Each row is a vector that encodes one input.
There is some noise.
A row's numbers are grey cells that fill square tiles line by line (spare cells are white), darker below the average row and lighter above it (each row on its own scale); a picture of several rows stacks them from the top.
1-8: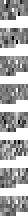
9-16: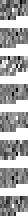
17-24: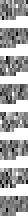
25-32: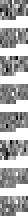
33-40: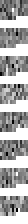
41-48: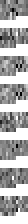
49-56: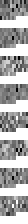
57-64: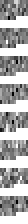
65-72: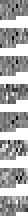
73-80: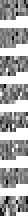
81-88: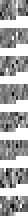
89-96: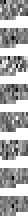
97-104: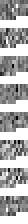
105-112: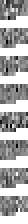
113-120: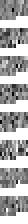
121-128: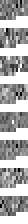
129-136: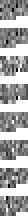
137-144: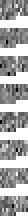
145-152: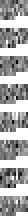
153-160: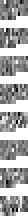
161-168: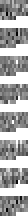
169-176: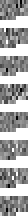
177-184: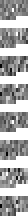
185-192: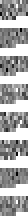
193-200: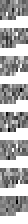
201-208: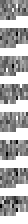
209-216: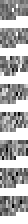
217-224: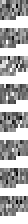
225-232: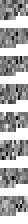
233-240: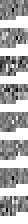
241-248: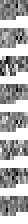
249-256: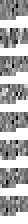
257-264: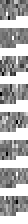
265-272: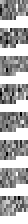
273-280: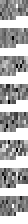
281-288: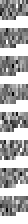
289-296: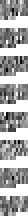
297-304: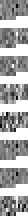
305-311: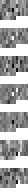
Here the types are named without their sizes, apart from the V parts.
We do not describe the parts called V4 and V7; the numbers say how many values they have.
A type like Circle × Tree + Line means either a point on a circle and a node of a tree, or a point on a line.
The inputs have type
Line × (Line + V7) × Tree + V4.
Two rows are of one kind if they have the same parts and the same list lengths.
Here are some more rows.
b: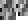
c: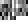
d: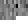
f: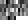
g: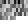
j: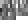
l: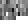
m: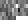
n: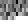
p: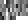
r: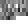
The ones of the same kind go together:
b, c, f, j, l, m, p, r
d, n
g

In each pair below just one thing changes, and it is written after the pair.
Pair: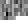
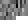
the place on the line
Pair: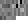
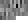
the node of the tree
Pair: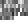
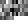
the value of V7
